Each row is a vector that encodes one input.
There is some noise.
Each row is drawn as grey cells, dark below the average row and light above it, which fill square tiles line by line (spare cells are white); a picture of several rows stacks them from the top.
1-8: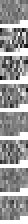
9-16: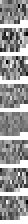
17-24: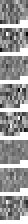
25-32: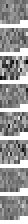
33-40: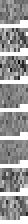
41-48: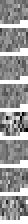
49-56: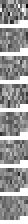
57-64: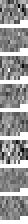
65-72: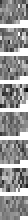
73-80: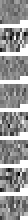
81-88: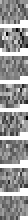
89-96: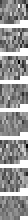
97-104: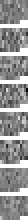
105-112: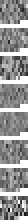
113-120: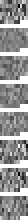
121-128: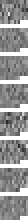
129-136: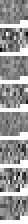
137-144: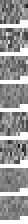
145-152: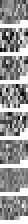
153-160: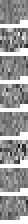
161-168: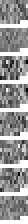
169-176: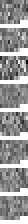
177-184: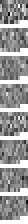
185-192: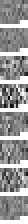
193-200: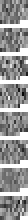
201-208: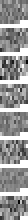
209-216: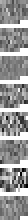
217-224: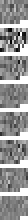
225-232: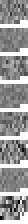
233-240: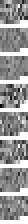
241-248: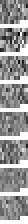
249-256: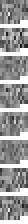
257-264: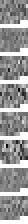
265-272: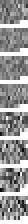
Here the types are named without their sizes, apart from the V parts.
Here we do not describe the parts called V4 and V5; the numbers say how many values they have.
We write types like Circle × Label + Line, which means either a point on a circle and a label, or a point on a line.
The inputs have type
(Bool × Bool × Bool × (Circle + V4) + Unit) × V5 + Line.
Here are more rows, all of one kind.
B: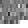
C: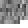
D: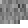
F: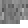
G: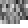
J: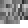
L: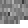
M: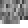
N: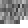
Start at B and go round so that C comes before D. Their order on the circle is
B, G, N, C, L, F, D, M, J.
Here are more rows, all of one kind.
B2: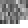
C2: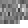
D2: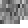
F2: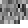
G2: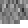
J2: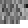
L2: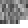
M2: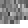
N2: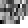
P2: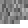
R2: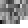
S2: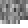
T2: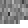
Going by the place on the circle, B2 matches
G2, M2 and N2.
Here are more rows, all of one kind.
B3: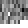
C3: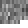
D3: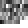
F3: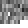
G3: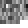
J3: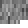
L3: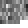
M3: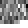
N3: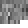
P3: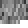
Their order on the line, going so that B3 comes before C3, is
D3, F3, B3, C3, J3, N3, L3, M3, P3, G3.
